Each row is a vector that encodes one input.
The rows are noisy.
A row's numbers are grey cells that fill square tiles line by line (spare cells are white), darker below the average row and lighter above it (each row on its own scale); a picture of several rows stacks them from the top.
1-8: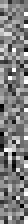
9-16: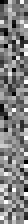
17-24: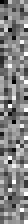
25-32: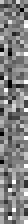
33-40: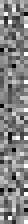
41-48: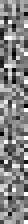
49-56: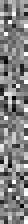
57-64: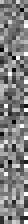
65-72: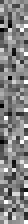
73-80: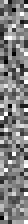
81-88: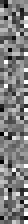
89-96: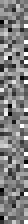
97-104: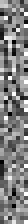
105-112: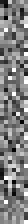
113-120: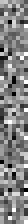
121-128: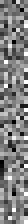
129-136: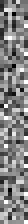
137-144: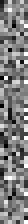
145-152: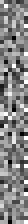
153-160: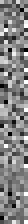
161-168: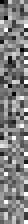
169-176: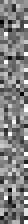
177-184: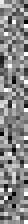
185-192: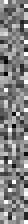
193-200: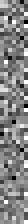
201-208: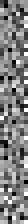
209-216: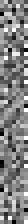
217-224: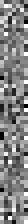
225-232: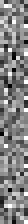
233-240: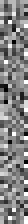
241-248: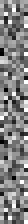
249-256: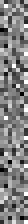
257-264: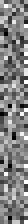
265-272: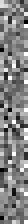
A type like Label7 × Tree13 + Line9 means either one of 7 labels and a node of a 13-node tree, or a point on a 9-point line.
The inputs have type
(Bool × Bool × Bool + Unit) × Circle11 + Circle16.
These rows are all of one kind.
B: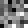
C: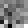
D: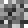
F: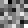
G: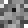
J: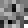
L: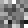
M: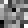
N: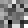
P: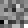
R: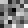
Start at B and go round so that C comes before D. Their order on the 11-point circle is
B, R, C, P, J, N, L, D, G, M, F.
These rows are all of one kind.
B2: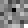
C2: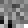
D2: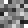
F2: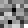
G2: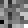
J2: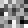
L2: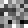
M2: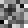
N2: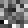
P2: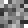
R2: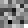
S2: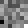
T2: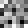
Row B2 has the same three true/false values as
F2 and T2.
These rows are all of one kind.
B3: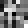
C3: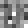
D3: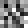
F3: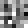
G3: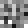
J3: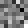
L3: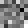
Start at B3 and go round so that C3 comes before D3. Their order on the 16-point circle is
B3, J3, L3, C3, F3, G3, D3.
